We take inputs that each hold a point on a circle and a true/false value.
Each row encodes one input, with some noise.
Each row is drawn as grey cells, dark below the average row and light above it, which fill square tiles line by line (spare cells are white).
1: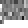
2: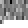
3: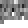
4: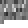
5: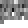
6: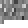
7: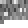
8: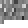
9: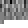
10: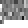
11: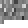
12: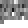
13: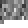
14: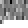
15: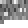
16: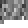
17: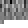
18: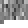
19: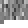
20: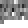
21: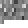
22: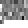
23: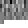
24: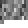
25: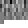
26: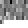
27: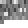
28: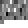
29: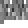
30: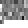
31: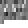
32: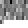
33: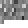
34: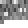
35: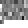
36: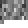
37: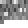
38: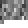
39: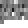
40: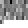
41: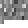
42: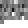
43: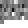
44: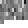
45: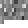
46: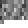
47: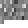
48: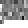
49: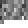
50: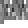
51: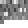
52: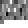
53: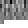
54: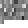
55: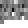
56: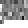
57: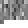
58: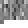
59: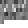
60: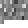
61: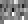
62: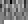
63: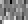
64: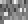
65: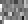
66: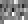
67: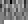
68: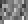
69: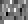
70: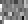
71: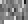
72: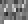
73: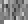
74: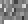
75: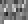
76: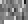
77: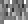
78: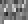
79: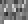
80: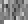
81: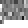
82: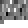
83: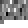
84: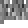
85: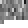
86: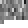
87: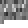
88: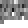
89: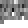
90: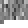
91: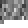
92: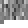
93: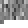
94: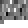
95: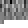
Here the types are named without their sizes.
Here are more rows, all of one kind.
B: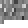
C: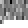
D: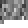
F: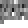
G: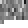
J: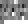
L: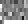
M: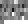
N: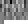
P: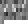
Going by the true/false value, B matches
L and P.
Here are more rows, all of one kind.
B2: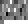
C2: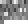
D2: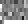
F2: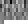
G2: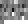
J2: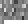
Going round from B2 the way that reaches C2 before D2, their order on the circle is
B2, G2, C2, J2, D2, F2.
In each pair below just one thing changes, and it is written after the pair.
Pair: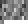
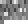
the place on the circle
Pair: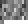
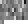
the place on the circle
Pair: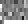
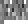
the place on the circle
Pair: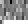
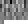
the place on the circle
